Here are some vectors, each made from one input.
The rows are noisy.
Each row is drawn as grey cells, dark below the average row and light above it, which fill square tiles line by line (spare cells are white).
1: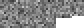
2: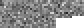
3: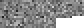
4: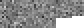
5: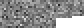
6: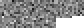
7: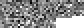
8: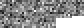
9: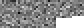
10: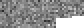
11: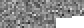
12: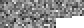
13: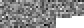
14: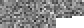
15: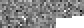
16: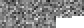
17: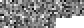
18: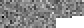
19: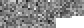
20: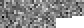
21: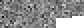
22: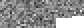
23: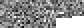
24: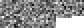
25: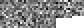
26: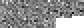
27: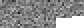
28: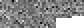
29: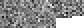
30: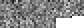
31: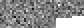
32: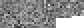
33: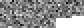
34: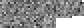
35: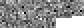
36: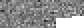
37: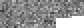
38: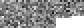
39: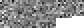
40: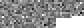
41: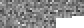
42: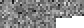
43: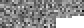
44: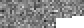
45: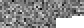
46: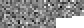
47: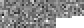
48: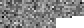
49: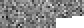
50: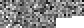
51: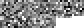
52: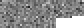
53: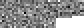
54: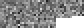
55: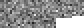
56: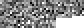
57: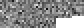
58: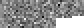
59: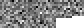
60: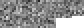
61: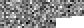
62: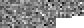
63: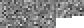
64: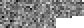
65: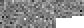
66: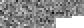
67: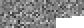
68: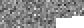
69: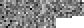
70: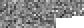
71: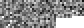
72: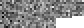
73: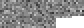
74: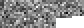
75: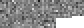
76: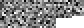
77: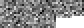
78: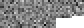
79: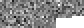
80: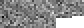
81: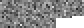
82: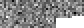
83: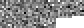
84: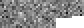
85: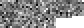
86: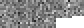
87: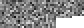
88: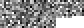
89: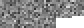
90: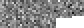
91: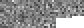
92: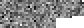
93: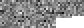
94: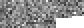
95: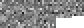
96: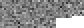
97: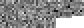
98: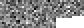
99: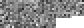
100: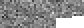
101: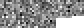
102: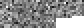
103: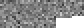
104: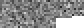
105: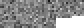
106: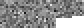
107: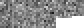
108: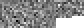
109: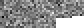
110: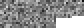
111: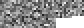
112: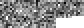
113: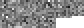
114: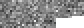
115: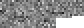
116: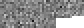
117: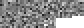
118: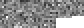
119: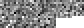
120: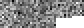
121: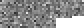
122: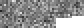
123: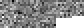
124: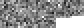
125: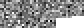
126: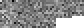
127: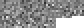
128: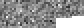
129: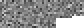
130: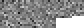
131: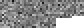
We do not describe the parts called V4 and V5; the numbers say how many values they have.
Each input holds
a value of V4, together with either a point on a 6-point circle and a true/false value, or a value of V5.
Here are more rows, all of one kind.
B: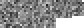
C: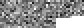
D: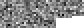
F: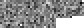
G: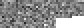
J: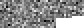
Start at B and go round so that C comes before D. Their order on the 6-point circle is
B, G, J, C, F, D.
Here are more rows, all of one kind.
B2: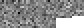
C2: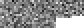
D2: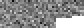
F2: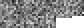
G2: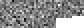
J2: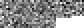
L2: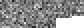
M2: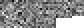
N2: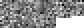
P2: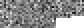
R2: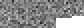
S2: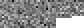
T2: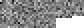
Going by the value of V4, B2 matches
F2 and N2.
